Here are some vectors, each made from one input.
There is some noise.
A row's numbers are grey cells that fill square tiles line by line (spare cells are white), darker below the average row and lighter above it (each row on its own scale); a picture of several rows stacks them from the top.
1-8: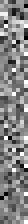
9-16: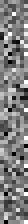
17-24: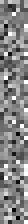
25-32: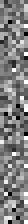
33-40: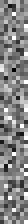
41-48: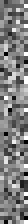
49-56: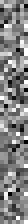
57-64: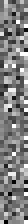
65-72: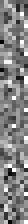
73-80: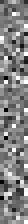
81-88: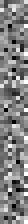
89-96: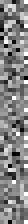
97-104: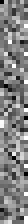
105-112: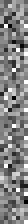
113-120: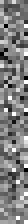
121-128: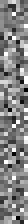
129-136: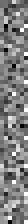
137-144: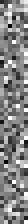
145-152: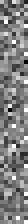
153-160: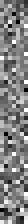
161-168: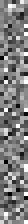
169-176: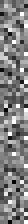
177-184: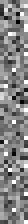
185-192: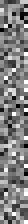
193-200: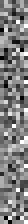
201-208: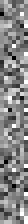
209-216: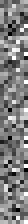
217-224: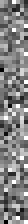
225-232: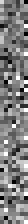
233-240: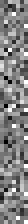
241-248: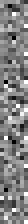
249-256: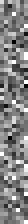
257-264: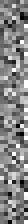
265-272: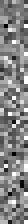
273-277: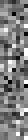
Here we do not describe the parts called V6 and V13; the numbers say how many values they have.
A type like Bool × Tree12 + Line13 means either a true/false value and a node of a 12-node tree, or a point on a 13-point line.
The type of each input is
Bool × Circle14 × V6 × V13.
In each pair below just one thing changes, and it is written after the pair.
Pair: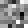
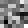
the value of V13
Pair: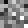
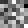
the true/false value
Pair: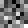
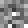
the place on the 14-point circle
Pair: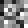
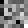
the true/false value
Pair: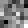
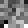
the value of V13
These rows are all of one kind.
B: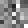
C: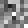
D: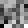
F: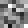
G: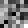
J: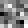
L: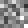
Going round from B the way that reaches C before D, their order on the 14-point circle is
B, C, G, F, J, D, L.
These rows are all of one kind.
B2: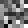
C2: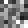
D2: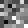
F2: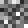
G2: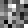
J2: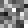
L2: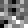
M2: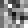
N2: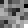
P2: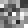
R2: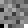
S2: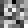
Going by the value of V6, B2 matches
D2, J2, L2 and N2.
